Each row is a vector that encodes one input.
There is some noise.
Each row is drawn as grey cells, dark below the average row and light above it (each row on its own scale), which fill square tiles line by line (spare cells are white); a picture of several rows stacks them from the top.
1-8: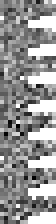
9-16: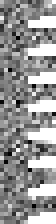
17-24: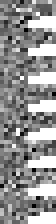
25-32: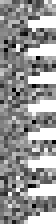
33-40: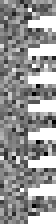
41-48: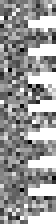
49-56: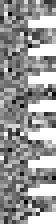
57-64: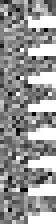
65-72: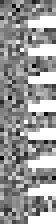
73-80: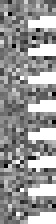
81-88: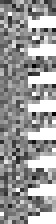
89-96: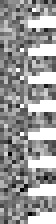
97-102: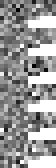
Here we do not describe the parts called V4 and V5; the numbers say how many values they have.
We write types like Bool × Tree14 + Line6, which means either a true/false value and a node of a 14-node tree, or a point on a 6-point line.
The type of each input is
(Bool × Bool × Bool × V4 + V5) × Line3 × Line3.
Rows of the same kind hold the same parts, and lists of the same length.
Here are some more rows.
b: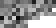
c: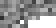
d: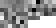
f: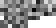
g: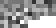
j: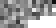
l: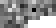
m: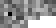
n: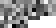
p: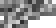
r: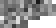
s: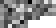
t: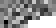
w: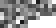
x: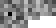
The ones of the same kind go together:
b, c, g, j, m, x
d, f, l, n, p, r, s, t, w

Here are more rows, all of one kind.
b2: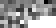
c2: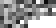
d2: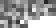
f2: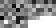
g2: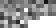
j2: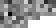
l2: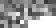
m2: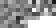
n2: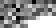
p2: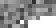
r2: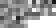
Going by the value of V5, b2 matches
d2, g2 and l2.
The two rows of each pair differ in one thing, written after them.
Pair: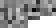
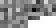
the value of V4
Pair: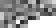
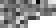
the place on one of the two 3-point lines
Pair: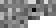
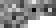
one of the three true/false values
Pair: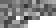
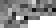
one of the three true/false values
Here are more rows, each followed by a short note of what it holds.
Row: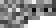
a point on each of two 3-point lines, three true/false values and a value of V4
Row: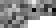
a point on each of two 3-point lines, three true/false values and a value of V4
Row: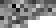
a point on each of two 3-point lines and a value of V5
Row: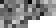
a point on each of two 3-point lines, three true/false values and a value of V4
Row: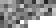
a point on each of two 3-point lines and a value of V5
